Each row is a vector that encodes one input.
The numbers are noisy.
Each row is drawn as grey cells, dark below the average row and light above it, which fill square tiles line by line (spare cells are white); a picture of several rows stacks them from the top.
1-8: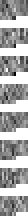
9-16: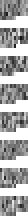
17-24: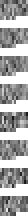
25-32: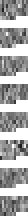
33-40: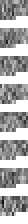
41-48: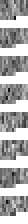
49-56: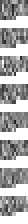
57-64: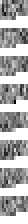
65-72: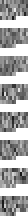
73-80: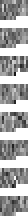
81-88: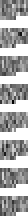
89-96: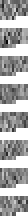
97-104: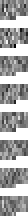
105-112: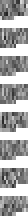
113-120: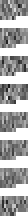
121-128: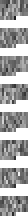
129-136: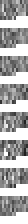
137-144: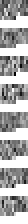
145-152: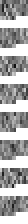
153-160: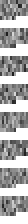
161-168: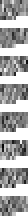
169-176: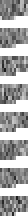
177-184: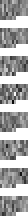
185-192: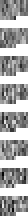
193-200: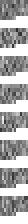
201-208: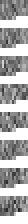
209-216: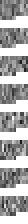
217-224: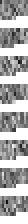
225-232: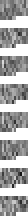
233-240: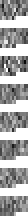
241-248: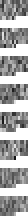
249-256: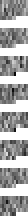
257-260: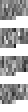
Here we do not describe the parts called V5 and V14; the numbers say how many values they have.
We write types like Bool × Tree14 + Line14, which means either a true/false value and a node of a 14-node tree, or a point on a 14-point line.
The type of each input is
Bool × (Line7 + V5) + V14.
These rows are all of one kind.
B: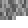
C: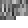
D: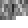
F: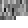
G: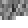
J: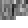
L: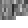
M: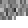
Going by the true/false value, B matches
C and M.
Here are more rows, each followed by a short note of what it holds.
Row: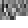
a value of V14
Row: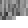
a point on a 7-point line and a true/false value
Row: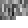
a true/false value and a value of V5
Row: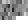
a true/false value and a value of V5
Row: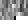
a value of V14
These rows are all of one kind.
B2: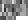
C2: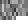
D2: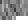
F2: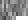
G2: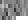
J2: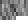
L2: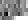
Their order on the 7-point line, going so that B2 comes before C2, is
B2, G2, D2, J2, C2, L2, F2.
